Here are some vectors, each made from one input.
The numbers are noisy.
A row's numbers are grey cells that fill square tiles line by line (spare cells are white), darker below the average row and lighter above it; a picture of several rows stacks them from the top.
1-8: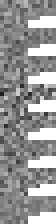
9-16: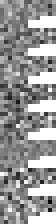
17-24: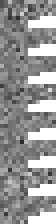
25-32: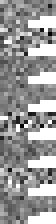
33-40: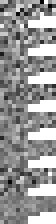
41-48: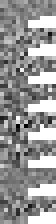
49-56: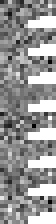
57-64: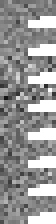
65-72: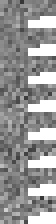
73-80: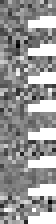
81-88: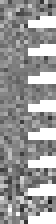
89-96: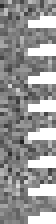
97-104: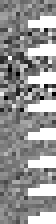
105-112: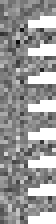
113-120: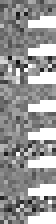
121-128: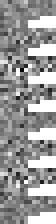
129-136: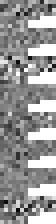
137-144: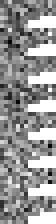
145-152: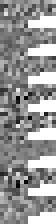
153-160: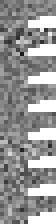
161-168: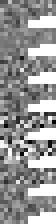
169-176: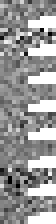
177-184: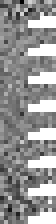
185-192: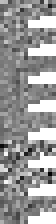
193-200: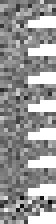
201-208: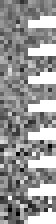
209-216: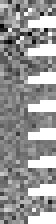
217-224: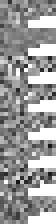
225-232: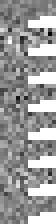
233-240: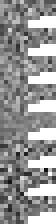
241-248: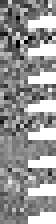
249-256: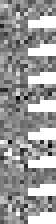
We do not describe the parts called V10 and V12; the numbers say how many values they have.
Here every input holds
four true/false values, together with either one of 9 labels and a value of V12, or a value of V10.
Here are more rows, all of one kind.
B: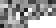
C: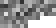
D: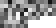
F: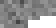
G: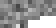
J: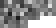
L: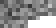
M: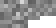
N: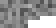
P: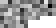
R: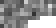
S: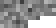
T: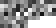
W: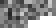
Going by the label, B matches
C, D, J and R.
